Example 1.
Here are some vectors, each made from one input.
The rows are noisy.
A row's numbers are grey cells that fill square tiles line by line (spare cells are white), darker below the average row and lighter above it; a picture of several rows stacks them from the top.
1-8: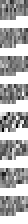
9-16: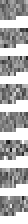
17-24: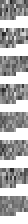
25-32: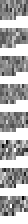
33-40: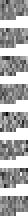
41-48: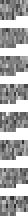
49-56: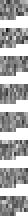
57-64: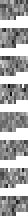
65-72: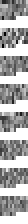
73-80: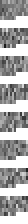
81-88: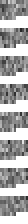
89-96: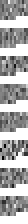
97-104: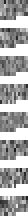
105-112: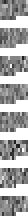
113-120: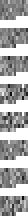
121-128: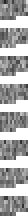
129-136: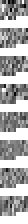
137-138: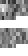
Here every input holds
a list of up to two points on a 5-point line.
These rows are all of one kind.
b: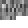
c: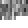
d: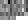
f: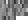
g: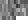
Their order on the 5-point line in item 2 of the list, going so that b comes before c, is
b, g, c, d, f.
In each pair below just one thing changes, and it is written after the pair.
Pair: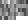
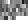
the place on the 5-point line in item 1 of the list
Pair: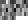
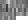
the place on the 5-point line in item 2 of the list
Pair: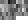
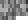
the place on the 5-point line in item 2 of the list
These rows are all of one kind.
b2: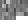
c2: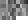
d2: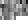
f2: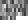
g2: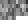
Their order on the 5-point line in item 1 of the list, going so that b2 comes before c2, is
f2, b2, d2, c2, g2.
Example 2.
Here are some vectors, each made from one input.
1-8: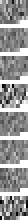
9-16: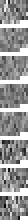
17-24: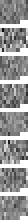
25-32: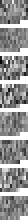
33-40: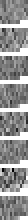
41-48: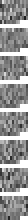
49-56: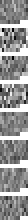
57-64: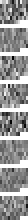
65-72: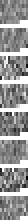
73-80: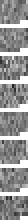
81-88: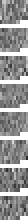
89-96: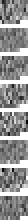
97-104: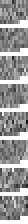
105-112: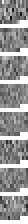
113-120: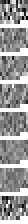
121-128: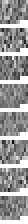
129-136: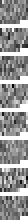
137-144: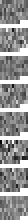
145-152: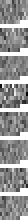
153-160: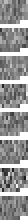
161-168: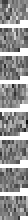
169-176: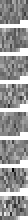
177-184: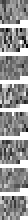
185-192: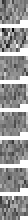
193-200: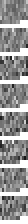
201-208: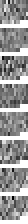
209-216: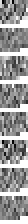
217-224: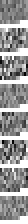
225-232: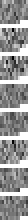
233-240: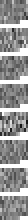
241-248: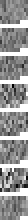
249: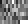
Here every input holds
a list of up to two points on an 8-point line.
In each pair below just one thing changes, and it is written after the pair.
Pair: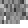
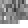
the place on the 8-point line in item 2 of the list
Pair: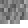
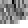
the place on the 8-point line in item 2 of the list
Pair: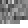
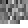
the place on the 8-point line in item 2 of the list
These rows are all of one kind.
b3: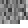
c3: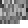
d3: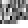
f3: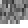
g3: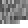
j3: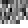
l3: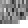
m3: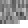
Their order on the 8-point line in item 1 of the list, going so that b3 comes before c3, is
d3, b3, g3, m3, c3, l3, j3, f3.
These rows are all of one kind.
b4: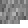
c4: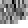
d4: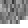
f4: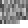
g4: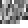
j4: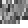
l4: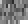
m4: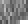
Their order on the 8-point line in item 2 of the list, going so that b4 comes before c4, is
f4, g4, b4, m4, d4, l4, c4, j4.
